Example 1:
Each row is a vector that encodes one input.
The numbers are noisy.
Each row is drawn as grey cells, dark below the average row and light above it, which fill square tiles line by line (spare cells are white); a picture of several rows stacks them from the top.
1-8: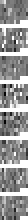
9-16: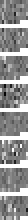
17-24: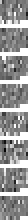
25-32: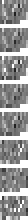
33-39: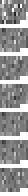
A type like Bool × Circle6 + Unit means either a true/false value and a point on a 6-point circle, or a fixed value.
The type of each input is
Tree8 + Unit.
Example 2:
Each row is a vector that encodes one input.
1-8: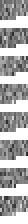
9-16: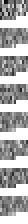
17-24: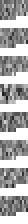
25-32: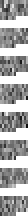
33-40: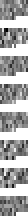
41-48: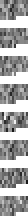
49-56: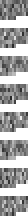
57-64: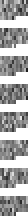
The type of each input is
Circle8.
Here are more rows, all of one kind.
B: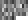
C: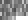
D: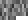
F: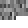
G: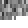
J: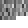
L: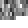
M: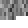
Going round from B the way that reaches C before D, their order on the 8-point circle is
B, J, C, G, F, D, M, L.
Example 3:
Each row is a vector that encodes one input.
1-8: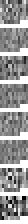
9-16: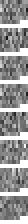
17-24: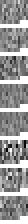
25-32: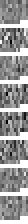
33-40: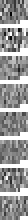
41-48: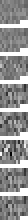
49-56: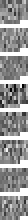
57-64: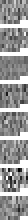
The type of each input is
Tree12.
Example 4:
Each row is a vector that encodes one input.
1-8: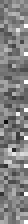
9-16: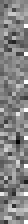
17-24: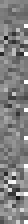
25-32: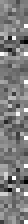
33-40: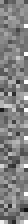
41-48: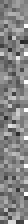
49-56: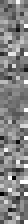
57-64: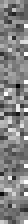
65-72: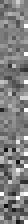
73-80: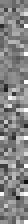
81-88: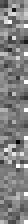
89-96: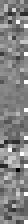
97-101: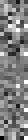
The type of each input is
Label4.
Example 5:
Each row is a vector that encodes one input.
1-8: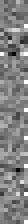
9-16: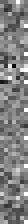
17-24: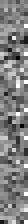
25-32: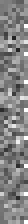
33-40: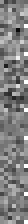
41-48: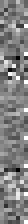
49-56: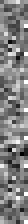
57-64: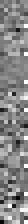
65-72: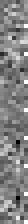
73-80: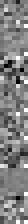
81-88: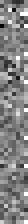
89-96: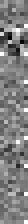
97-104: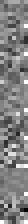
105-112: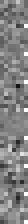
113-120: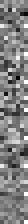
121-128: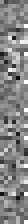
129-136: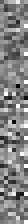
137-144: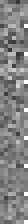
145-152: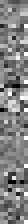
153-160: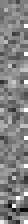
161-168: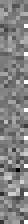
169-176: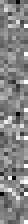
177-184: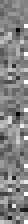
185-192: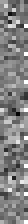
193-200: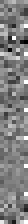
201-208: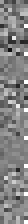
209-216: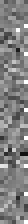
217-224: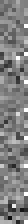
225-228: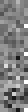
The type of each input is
Label5.
